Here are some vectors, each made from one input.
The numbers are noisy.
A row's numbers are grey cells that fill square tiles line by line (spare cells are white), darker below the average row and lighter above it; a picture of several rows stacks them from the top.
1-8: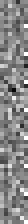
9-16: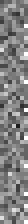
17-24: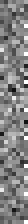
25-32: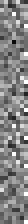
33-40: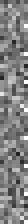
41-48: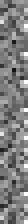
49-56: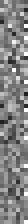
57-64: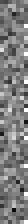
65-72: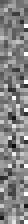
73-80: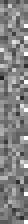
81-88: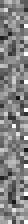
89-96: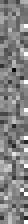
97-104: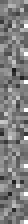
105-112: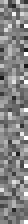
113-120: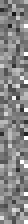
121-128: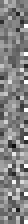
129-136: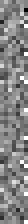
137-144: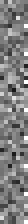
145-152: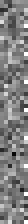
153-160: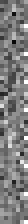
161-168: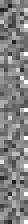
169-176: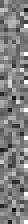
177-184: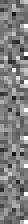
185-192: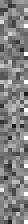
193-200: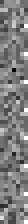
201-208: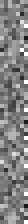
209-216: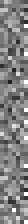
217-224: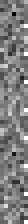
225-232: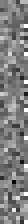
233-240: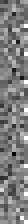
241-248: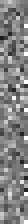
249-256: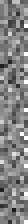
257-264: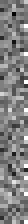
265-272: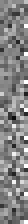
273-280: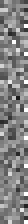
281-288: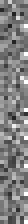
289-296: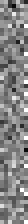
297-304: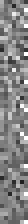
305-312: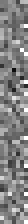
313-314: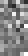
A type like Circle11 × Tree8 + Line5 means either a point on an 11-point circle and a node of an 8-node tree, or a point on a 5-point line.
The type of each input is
(Bool × Bool × Bool × Bool + Unit) × Circle17.
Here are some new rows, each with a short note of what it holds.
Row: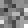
a point on a 17-point circle
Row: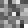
a point on a 17-point circle
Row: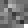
a point on a 17-point circle and four true/false values
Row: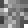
a point on a 17-point circle and four true/false values
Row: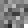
a point on a 17-point circle and four true/false values
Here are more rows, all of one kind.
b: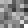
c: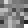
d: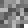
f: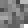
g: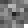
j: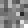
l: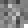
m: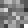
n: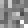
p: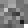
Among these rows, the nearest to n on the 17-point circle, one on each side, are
b and l.
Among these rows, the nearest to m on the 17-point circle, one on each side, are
c and d.
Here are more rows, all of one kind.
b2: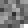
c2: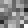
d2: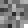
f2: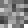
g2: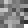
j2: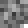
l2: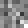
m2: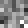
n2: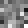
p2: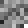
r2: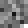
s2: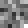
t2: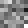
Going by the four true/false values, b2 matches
g2 and r2.
